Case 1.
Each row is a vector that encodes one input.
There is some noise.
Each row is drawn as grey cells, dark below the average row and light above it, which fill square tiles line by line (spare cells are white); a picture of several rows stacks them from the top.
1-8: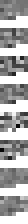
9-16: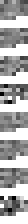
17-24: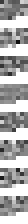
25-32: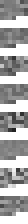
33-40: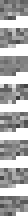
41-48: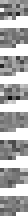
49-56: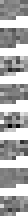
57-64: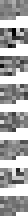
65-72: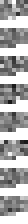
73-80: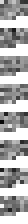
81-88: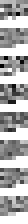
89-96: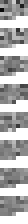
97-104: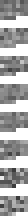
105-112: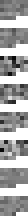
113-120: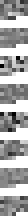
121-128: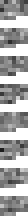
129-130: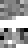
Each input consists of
a point on each of two 6-point circles.
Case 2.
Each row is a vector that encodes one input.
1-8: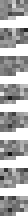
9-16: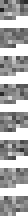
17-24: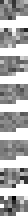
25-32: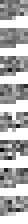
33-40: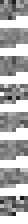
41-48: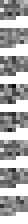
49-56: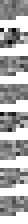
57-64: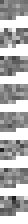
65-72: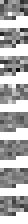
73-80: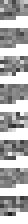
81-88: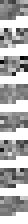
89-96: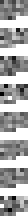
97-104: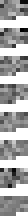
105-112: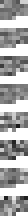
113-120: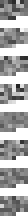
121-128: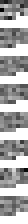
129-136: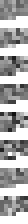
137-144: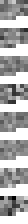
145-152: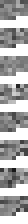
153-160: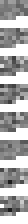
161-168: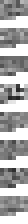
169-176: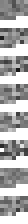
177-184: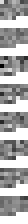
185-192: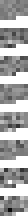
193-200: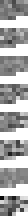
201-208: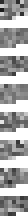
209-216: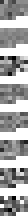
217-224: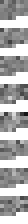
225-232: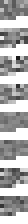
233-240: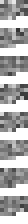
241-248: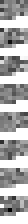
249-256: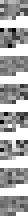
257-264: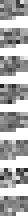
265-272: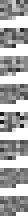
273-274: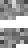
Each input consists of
a point on each of two 6-point circles.
